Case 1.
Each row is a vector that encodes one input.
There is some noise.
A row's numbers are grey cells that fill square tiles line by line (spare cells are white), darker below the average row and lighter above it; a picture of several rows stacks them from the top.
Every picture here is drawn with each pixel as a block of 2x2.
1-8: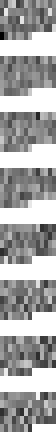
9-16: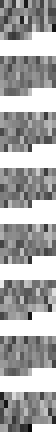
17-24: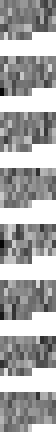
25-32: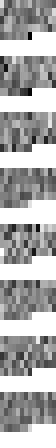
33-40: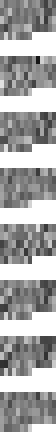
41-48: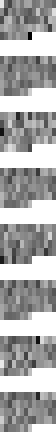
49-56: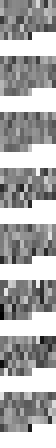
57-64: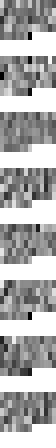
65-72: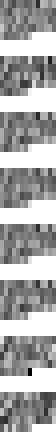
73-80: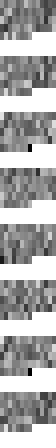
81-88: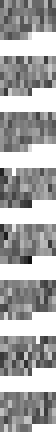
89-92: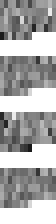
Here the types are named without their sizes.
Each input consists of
a label.
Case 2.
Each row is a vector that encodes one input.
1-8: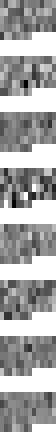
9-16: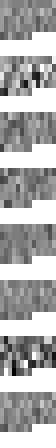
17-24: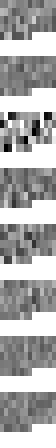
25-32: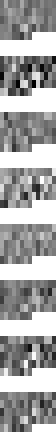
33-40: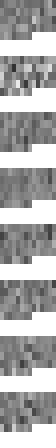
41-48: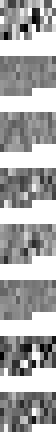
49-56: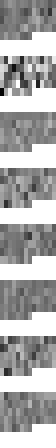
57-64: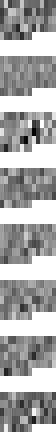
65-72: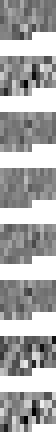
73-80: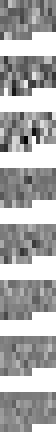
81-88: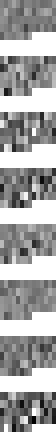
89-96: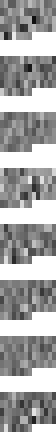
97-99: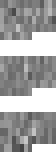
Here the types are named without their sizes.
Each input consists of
a label.
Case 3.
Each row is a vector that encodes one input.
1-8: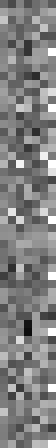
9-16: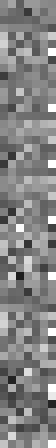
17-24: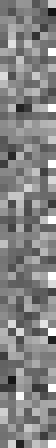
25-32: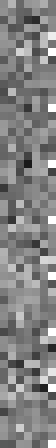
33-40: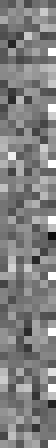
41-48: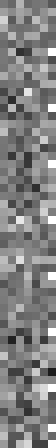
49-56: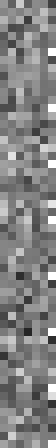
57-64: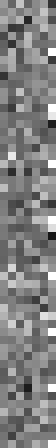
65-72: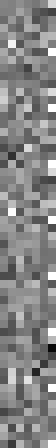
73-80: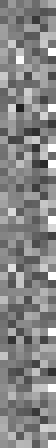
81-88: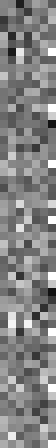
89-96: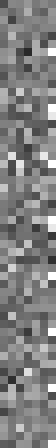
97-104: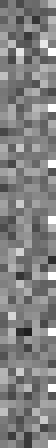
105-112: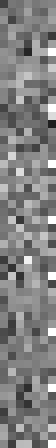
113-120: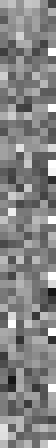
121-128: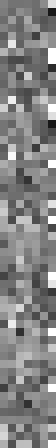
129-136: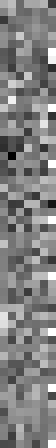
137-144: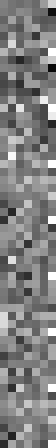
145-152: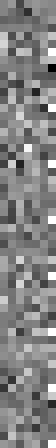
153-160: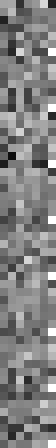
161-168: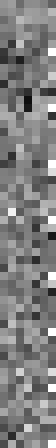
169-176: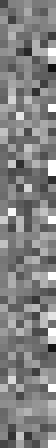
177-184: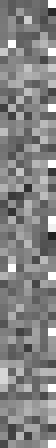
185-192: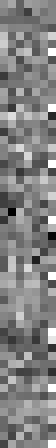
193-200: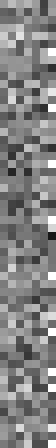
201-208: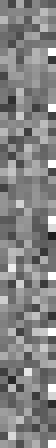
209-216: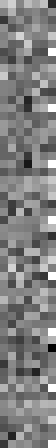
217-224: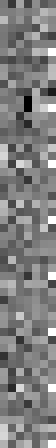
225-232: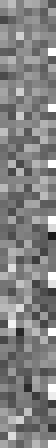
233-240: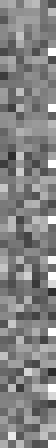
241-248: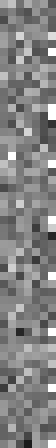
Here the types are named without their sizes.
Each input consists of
a point on a circle.
